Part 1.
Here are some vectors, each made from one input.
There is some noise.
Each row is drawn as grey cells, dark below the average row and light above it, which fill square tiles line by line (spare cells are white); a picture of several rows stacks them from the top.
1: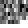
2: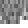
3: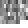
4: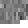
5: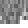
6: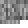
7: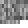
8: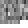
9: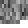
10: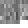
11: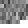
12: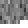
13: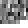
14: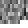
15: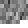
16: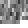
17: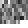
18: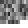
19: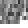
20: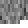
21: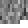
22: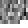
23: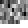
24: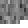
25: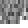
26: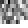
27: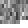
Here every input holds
a point on a 5-point line.
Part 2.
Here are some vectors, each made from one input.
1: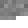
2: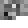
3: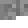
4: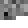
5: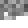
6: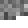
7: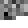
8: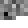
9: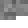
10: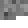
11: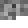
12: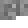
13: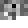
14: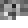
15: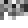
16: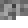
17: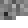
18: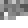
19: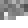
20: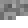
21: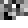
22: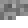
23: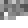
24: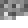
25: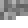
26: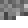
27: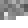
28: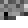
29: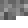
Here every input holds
a point on a 7-point line.
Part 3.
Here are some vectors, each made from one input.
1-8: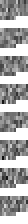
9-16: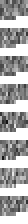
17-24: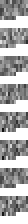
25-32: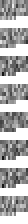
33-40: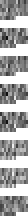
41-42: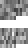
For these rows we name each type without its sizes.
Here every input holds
a node of a tree.
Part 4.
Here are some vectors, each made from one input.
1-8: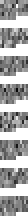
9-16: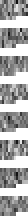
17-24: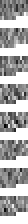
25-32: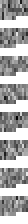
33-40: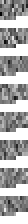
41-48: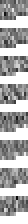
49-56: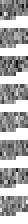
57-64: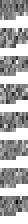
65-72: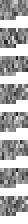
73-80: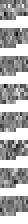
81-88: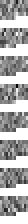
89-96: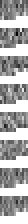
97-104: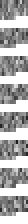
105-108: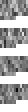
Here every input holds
a point on an 8-point circle.
